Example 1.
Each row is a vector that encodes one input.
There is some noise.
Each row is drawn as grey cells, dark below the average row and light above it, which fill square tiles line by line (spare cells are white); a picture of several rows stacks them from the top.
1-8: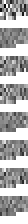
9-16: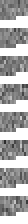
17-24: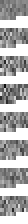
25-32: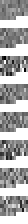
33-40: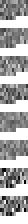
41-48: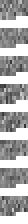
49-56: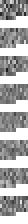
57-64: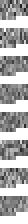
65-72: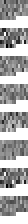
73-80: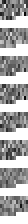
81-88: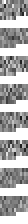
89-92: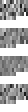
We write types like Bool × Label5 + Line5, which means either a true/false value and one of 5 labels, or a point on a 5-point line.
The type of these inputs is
Bool × Bool × Bool.
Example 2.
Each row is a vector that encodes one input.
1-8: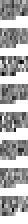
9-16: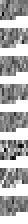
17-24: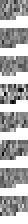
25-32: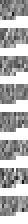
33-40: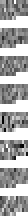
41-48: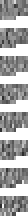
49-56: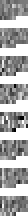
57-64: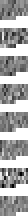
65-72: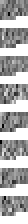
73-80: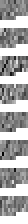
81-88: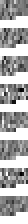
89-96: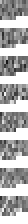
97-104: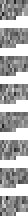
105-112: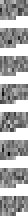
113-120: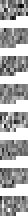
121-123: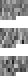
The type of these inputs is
Line11 × Line12 + Unit.
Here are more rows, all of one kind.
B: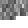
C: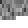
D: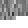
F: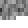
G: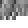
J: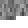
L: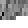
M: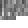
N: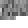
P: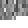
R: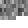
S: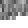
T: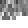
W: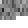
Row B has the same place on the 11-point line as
G, N and S.
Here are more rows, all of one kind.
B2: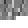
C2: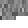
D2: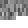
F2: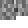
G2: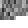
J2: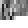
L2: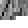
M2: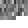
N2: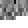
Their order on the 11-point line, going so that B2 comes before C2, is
M2, B2, D2, J2, L2, F2, C2, N2, G2.
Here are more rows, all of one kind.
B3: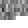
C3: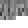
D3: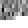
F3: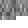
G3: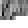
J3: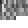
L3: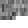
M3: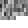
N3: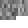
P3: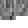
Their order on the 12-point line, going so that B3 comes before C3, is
M3, B3, F3, C3, D3, G3, N3, L3, P3, J3.
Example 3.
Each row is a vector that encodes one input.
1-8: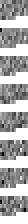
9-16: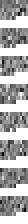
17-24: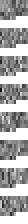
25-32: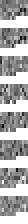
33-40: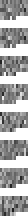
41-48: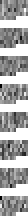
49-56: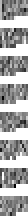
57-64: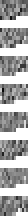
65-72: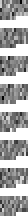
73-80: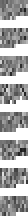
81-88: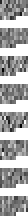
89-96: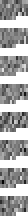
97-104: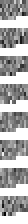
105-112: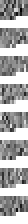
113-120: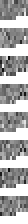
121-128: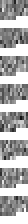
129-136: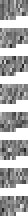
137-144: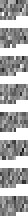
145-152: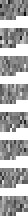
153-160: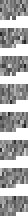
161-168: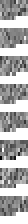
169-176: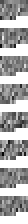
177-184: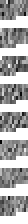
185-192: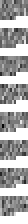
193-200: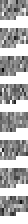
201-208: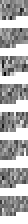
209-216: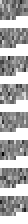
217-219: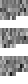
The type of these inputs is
Tree15 + Unit.
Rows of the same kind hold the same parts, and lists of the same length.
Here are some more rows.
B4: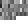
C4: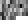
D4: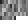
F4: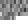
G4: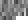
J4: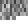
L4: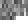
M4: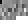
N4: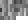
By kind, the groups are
B4, D4, F4, G4, J4, L4, M4, N4
C4

